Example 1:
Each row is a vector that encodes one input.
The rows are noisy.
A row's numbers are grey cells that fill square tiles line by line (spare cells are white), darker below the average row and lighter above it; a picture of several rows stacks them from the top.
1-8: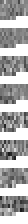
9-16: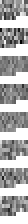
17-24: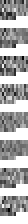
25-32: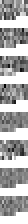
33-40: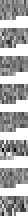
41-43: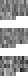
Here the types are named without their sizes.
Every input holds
a list of points on a line.
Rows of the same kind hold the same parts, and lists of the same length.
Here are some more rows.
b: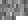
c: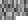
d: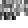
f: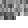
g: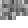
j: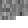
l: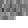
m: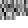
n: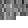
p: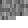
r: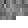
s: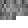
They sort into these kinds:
b, c, m, n, r, s
d, f, j, l, p
g

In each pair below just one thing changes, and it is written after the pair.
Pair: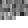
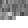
the place on the line in item 2 of the list
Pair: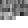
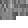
the place on the line in item 1 of the list
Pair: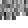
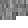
the place on the line in item 2 of the list
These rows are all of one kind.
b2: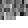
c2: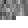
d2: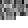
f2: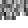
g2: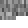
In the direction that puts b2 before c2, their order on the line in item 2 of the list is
d2, b2, c2, g2, f2.
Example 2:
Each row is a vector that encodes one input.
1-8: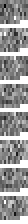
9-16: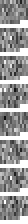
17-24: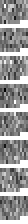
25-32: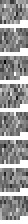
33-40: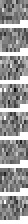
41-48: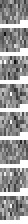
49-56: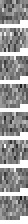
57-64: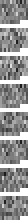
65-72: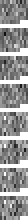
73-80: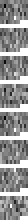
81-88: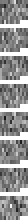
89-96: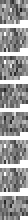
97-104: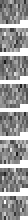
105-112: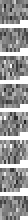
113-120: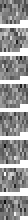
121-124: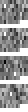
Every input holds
either a point on each of two 4-point lines, or a point on a 10-point line.
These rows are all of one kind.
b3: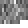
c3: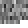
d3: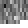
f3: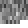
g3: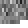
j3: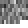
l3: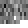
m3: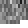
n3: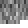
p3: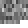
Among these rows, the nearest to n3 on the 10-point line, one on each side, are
d3 and f3.
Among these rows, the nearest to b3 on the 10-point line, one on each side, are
g3 and j3.
